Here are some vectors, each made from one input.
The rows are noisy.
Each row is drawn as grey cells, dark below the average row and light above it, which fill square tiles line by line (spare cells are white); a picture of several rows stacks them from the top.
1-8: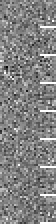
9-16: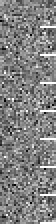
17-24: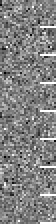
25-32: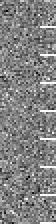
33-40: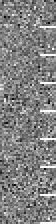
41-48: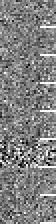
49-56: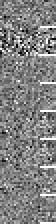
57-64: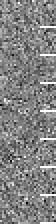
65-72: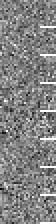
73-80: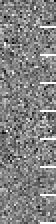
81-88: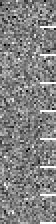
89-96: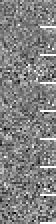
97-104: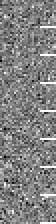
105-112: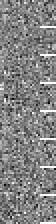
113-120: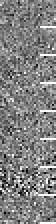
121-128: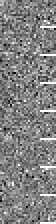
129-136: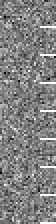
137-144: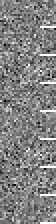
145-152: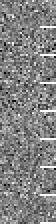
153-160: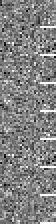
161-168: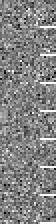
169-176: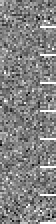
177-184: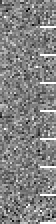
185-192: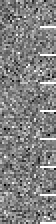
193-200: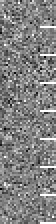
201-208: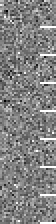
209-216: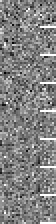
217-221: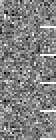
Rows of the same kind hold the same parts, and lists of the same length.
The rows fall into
3 kinds.
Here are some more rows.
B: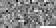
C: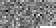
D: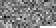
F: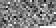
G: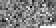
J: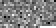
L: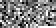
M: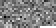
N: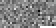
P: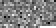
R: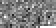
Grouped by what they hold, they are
B, C, N, R
D, F, G, J, M, P
L

